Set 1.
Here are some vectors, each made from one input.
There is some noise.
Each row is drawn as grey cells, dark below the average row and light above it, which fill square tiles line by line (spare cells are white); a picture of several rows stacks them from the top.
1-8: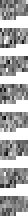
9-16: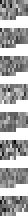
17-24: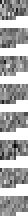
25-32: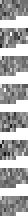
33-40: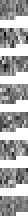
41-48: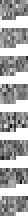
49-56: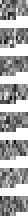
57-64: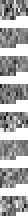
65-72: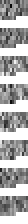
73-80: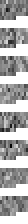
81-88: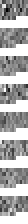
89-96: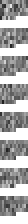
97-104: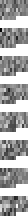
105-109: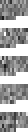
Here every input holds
a true/false value, together with either a point on a 6-point circle, or a point on a 7-point line.
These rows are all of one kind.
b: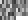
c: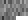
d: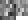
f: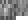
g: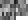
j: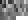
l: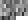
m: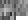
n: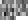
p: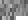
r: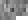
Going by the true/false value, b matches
n, p and r.
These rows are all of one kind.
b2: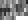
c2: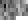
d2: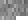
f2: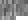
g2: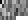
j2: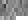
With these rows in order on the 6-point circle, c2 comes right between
b2 and f2.
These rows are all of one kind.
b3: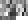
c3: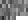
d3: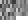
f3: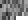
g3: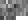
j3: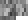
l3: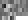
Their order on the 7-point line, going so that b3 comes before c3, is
l3, g3, b3, j3, f3, d3, c3.
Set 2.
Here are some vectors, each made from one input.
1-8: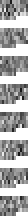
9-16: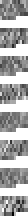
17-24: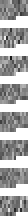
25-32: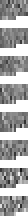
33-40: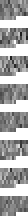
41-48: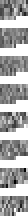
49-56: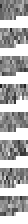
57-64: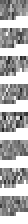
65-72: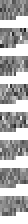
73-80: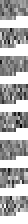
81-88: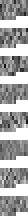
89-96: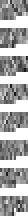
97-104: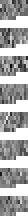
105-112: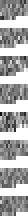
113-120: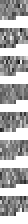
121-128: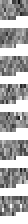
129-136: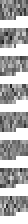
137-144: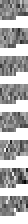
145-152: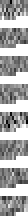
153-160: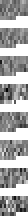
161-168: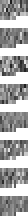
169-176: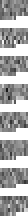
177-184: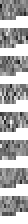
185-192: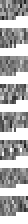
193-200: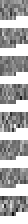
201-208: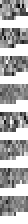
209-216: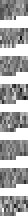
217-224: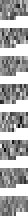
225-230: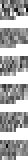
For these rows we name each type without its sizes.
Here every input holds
either a point on a line, or a node of a tree, or four true/false values.
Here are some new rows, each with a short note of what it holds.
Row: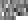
a point on a line
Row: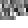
a point on a line
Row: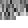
a point on a line
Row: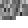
four true/false values
